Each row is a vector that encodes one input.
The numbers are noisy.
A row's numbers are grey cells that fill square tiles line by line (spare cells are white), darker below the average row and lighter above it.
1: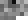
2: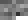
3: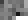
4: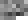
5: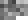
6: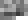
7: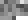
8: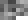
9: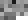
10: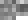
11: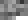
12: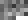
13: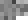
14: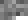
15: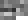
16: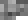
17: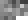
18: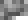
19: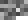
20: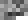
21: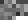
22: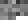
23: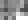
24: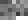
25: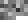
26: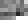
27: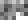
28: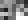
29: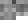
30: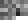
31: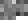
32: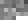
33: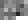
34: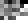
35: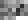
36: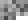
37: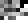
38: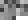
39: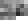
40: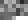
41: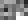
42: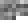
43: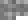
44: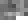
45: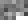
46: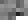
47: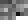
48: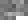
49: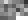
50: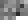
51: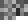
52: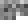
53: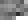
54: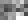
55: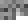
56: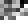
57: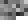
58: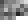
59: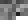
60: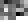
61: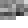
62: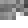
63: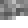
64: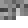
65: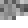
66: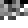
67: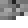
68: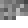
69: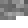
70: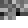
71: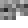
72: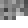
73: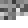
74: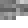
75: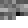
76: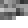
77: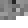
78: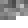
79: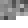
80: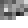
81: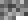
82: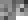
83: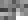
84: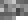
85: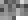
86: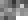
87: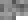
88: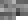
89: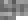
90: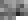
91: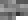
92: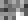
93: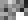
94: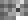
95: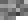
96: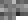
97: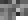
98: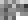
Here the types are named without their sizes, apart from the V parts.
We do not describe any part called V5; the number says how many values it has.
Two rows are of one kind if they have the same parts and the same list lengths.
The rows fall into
3 kinds.
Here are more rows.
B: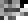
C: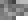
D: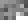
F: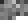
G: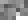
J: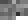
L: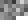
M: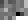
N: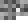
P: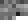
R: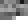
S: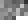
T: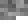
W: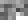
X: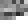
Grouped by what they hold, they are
B
C, D, G, L, N, S, T, W
F, J, M, P, R, X

